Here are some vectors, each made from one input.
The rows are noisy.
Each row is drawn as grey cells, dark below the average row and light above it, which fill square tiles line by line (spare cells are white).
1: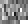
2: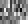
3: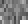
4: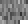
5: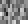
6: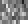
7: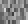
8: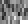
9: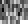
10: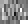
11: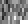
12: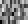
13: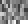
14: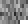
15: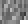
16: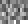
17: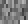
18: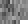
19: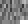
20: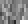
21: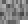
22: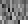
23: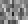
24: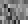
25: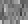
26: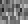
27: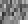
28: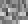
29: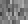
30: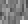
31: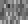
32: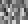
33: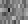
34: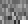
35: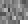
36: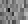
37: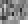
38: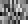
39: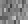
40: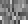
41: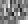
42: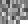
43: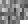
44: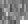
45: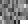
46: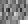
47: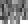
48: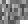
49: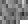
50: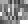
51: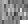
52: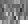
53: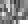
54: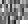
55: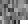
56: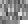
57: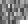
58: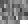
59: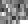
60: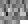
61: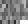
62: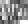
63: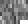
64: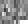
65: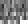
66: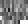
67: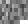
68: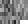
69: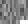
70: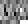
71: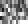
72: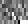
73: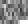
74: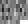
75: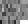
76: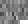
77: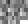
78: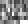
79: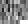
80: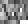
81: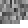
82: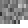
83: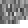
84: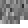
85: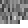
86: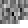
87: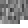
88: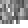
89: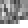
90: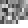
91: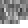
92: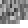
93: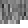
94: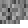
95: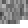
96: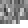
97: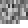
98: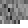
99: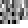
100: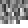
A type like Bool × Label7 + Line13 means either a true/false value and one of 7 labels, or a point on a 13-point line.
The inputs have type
(Bool × Bool × Bool × Bool + Tree7) × Tree7.
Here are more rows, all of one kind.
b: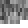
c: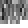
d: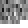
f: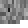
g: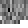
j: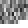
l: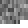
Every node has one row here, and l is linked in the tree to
d and g.
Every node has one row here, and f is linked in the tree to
j.
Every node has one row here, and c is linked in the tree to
b.
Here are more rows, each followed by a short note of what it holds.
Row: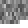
a node of a 7-node tree and four true/false values
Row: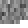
a node of a 7-node tree and four true/false values
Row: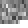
a node of each of two 7-node trees
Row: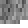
a node of a 7-node tree and four true/false values
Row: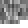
a node of a 7-node tree and four true/false values
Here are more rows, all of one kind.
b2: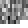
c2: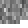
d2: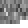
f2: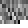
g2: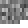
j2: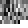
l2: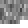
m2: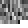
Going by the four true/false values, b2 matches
c2 and f2.
